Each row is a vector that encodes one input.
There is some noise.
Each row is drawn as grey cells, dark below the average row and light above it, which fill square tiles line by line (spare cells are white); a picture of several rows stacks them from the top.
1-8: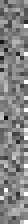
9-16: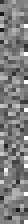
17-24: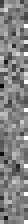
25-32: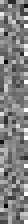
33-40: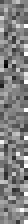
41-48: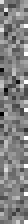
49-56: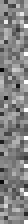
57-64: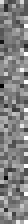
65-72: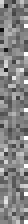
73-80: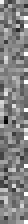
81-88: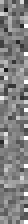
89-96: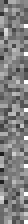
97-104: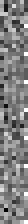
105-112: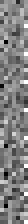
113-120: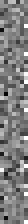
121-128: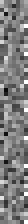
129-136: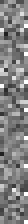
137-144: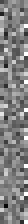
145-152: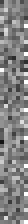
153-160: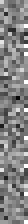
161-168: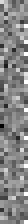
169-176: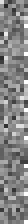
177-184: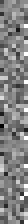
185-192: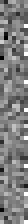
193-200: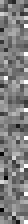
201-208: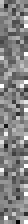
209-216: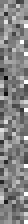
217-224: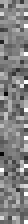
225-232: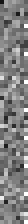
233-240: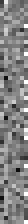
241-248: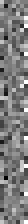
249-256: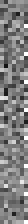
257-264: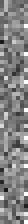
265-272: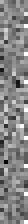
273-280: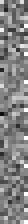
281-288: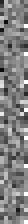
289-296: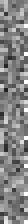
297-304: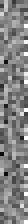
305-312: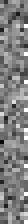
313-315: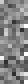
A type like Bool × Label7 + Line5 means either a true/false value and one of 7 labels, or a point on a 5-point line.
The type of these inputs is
(Line10 + Line13) × Line13 + Line11.
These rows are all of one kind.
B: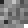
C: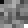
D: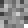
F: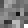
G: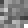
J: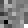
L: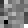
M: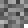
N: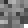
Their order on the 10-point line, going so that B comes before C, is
M, F, N, G, B, C, D, L, J.
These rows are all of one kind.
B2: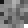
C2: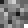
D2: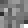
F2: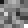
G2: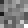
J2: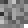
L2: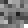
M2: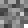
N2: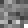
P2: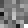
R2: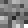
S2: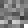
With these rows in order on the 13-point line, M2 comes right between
J2 and P2.
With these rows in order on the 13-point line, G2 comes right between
B2 and R2.
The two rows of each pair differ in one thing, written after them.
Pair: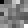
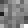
the place on the 13-point line
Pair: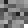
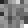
the place on the 10-point line
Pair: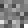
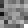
the place on the 10-point line
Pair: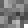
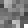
the place on the 10-point line
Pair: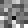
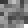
the place on the 13-point line
